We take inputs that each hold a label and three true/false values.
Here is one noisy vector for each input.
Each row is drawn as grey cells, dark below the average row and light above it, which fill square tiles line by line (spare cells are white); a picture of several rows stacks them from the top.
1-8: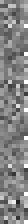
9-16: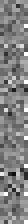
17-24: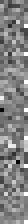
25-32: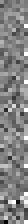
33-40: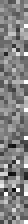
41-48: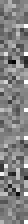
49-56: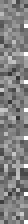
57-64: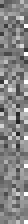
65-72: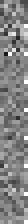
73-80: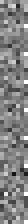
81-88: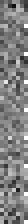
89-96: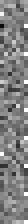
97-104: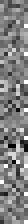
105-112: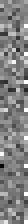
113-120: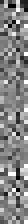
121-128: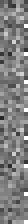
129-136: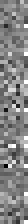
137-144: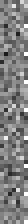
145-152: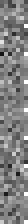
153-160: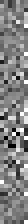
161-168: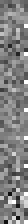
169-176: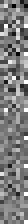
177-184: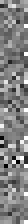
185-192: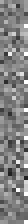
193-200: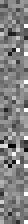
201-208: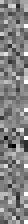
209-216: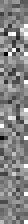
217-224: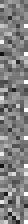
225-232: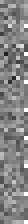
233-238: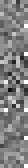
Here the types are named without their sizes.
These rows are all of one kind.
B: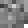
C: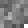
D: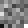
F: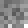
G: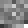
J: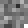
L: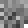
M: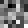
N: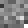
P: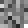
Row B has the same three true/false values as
G and N.
